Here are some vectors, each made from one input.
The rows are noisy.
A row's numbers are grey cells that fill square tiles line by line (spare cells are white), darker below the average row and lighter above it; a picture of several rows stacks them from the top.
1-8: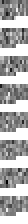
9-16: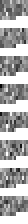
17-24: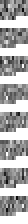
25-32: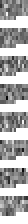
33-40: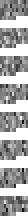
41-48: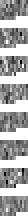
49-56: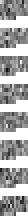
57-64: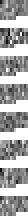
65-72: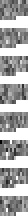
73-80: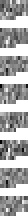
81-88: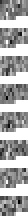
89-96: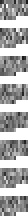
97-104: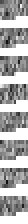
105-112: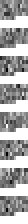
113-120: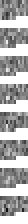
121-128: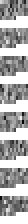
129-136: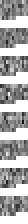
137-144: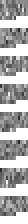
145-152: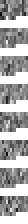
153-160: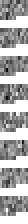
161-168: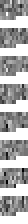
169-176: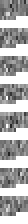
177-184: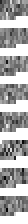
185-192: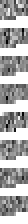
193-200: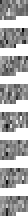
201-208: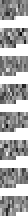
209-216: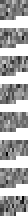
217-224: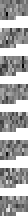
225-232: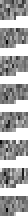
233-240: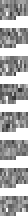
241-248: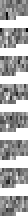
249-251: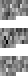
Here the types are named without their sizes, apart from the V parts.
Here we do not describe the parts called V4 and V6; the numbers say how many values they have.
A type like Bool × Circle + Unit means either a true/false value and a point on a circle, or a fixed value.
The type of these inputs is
(Bool × Bool × Bool + Label) × (Line + V6) + V4.
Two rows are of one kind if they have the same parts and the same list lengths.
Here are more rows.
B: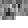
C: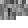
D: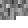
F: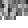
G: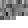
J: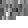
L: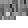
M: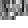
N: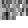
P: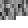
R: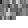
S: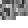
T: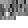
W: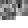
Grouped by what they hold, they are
B, N, W
C, D, M, P, S
F
G
J, L, R, T

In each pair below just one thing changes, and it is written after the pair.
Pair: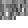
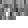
the place on the line
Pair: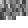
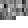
one of the three true/false values
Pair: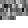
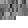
one of the three true/false values
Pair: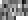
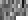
one of the three true/false values
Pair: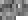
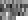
the place on the line
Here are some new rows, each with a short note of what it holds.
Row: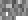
a label and a point on a line
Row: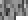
a label and a point on a line
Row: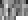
a value of V4
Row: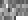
a value of V4
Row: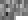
three true/false values and a value of V6
